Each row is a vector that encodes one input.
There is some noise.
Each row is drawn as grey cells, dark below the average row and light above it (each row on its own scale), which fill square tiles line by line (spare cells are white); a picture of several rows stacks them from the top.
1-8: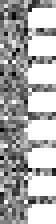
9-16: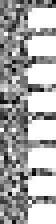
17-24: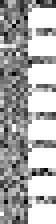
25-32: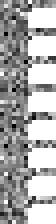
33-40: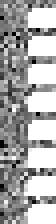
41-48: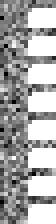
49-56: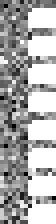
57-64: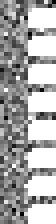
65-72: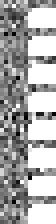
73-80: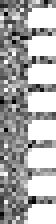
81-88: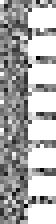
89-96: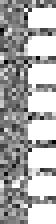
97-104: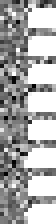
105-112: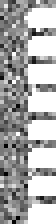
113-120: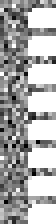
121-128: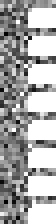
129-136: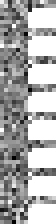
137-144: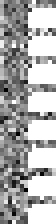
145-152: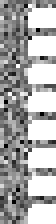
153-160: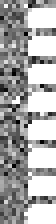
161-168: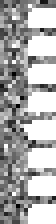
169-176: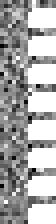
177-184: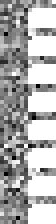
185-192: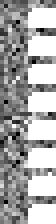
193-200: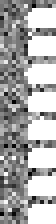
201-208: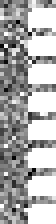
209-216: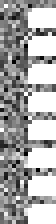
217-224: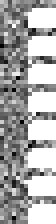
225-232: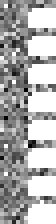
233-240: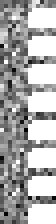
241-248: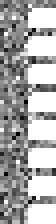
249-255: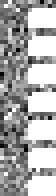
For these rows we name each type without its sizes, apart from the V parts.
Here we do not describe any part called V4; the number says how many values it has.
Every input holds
a list of items, each a label and a value of V4.
